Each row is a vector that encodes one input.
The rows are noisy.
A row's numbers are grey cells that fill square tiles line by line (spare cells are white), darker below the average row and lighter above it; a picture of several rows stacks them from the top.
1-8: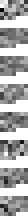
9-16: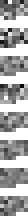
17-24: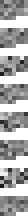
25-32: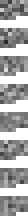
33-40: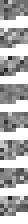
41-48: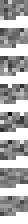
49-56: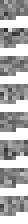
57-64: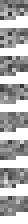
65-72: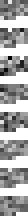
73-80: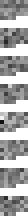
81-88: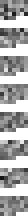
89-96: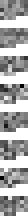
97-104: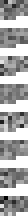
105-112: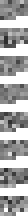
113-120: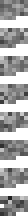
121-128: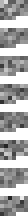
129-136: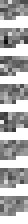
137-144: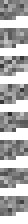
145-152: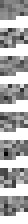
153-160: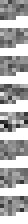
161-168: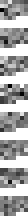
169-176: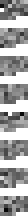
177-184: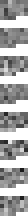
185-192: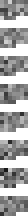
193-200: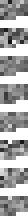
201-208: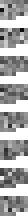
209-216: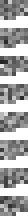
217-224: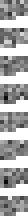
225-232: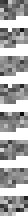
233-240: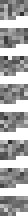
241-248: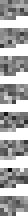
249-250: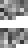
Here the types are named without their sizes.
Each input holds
either four true/false values, or a list of points on a line.
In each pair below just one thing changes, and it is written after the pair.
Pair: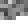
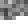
the place on the line in item 1 of the list
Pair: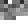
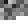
the place on the line in item 1 of the list
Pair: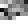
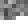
the place on the line in item 2 of the list
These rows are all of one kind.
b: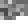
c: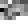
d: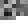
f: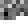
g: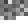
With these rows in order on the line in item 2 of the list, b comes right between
c and f.
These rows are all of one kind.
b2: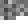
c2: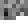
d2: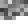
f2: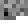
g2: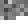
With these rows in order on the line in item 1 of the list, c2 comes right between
b2 and f2.
